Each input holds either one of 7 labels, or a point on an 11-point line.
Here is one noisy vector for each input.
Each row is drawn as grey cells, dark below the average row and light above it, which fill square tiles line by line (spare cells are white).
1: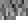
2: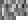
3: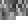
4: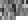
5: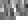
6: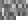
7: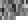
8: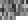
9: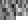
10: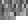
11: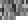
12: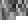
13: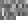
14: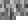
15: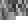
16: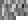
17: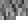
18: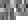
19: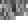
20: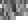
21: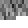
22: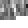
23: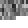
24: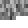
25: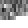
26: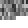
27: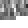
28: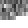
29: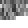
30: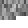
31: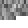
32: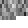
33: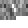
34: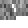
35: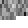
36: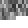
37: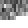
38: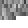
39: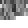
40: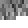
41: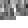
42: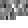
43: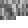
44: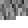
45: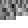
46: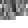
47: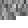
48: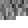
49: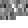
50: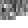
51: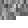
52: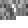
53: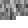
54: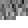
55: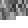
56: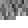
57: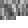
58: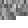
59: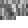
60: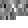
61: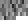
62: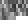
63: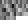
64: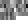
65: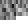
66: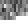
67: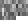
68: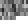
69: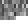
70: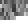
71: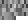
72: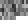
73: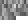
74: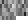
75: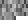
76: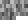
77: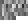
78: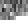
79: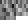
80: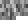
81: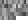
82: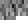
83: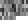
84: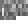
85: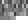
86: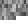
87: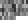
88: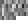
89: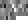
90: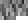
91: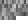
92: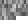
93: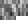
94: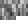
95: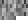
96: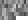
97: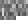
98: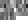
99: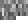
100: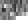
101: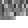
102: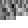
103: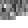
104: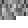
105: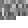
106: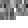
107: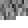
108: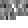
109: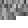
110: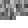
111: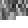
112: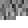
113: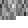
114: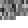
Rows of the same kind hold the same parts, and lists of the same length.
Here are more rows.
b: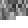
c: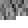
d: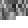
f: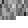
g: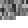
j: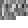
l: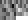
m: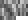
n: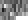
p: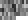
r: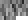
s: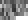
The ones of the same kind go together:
b, c, d, g, l, n, p, r, s
f, j, m

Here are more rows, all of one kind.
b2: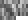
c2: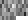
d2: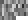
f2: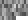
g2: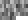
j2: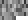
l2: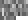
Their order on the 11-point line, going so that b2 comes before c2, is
g2, b2, l2, d2, f2, j2, c2.
